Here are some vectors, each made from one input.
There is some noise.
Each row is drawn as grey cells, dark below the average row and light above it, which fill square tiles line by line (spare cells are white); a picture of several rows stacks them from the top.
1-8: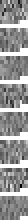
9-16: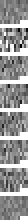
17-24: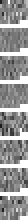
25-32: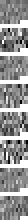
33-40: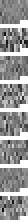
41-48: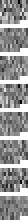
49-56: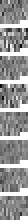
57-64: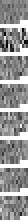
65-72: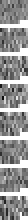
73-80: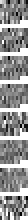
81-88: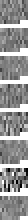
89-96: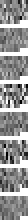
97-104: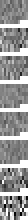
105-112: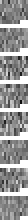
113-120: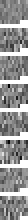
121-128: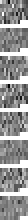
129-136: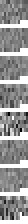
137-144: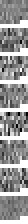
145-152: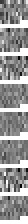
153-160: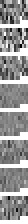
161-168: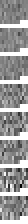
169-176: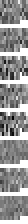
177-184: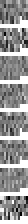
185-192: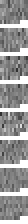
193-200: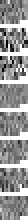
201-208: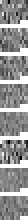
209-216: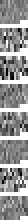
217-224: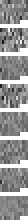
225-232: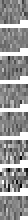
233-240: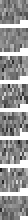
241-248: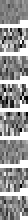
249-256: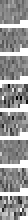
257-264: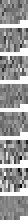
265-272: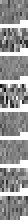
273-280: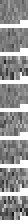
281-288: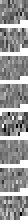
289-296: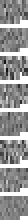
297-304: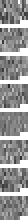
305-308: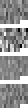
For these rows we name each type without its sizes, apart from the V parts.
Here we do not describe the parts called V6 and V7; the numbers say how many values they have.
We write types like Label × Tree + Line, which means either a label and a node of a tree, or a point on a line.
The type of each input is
Bool × Bool × Bool × (Line × V7 + V6).
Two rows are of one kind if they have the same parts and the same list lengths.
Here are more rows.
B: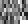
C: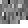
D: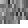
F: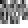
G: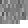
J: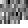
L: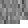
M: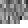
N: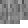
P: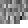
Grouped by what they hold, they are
B, D, F, G, L, M, N, P
C, J

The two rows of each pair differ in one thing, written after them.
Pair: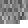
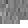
one of the three true/false values
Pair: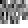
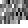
the place on the line
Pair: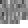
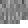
the place on the line
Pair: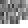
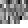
the place on the line
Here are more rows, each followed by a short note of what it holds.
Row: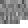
a point on a line, three true/false values and a value of V7
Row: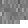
three true/false values and a value of V6
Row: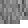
a point on a line, three true/false values and a value of V7
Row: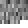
three true/false values and a value of V6
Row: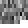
three true/false values and a value of V6
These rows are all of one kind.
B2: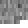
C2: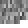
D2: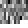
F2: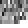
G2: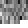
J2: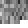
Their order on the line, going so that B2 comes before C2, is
D2, F2, B2, C2, J2, G2.
